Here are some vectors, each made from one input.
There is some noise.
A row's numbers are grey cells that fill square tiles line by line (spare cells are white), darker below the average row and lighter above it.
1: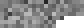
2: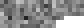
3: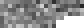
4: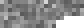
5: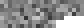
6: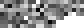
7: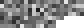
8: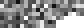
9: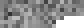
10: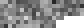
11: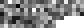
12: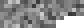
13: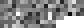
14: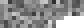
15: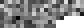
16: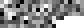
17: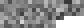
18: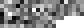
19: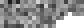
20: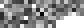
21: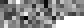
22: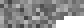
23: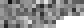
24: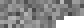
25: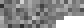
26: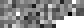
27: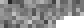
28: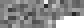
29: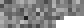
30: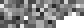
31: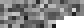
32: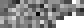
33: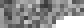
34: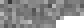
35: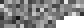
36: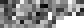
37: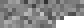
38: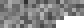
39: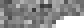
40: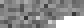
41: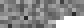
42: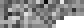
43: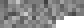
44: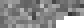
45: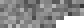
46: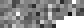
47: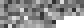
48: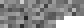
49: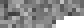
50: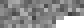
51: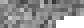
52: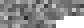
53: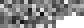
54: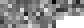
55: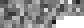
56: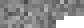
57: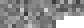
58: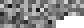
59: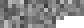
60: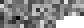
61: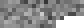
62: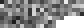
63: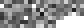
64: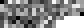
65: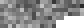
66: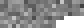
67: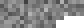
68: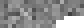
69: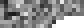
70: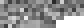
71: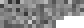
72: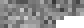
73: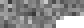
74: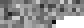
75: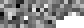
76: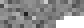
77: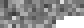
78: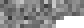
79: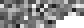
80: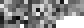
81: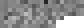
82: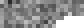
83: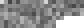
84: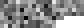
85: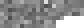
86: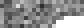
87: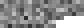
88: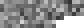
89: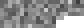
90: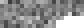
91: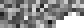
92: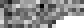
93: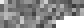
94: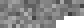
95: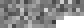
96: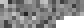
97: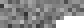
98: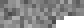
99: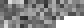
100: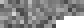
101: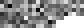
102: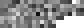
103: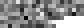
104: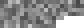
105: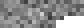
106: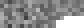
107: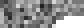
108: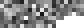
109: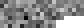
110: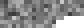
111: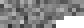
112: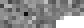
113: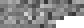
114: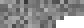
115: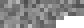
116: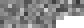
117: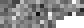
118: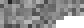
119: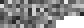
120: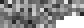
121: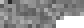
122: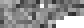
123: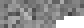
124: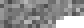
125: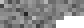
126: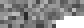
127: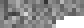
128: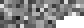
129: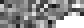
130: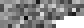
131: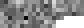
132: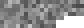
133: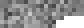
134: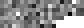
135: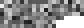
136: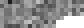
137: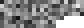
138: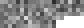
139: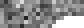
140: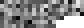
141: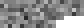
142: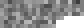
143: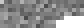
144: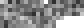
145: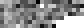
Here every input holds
either a node of an 8-node tree, or a list of up to two points on an 11-point line.
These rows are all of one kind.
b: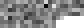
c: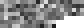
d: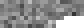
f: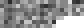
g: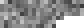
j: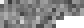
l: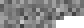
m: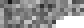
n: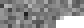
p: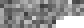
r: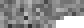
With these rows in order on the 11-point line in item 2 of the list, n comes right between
m and p.
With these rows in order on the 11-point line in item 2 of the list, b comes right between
g and r.
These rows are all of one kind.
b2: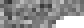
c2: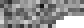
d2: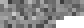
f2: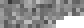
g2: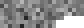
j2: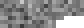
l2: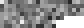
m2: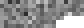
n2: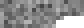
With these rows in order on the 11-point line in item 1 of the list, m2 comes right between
g2 and j2.
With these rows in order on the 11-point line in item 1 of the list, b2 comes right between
l2 and n2.
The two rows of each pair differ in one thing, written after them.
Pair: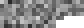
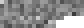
the place on the 11-point line in item 2 of the list
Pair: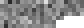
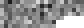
the place on the 11-point line in item 1 of the list
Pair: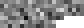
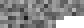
the place on the 11-point line in item 1 of the list
